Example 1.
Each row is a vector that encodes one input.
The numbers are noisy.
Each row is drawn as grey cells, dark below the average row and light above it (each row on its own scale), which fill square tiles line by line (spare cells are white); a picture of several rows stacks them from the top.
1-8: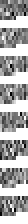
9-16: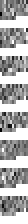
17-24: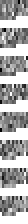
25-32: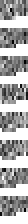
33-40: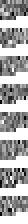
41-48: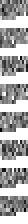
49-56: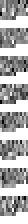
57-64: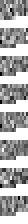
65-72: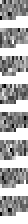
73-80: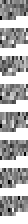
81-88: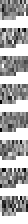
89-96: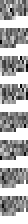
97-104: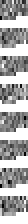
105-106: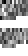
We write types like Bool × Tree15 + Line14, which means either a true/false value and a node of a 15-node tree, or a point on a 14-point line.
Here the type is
List2(Line7).
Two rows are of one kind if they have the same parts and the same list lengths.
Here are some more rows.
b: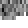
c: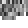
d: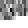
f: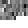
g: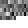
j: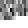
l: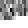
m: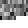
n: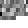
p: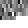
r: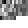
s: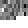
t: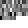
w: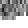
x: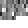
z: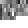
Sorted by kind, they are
b, c, w
d, j, l
f, g, m, n, p, r, s, t, x, z

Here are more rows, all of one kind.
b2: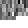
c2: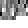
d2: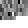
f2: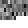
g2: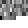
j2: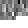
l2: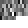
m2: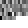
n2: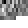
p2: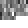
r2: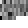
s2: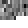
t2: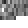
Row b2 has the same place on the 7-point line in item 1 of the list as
d2, j2 and l2.
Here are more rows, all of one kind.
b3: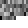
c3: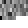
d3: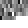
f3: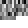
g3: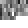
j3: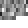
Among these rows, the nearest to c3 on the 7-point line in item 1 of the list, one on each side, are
b3 and f3.
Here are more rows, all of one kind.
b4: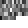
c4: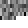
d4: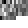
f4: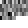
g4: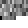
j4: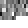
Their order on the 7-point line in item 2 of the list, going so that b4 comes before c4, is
j4, d4, b4, g4, c4, f4.
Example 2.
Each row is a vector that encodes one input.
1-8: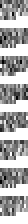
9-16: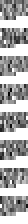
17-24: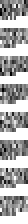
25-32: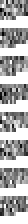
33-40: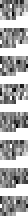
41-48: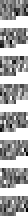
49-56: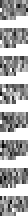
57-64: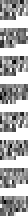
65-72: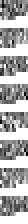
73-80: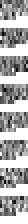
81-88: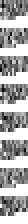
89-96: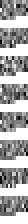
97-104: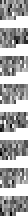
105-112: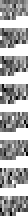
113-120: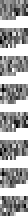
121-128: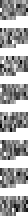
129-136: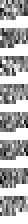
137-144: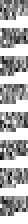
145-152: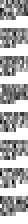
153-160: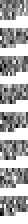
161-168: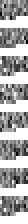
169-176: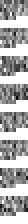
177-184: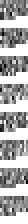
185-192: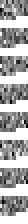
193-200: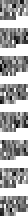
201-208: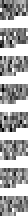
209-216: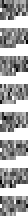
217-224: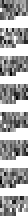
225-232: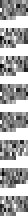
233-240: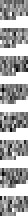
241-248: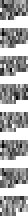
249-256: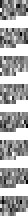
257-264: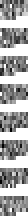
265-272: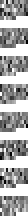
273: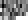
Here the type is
Bool × Label11.
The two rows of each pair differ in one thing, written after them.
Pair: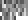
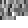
the true/false value
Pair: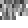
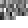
the true/false value
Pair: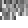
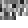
the label
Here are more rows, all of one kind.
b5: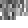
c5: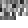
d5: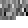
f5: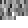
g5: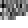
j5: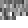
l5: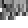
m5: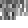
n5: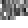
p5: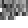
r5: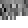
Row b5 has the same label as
l5, m5 and p5.
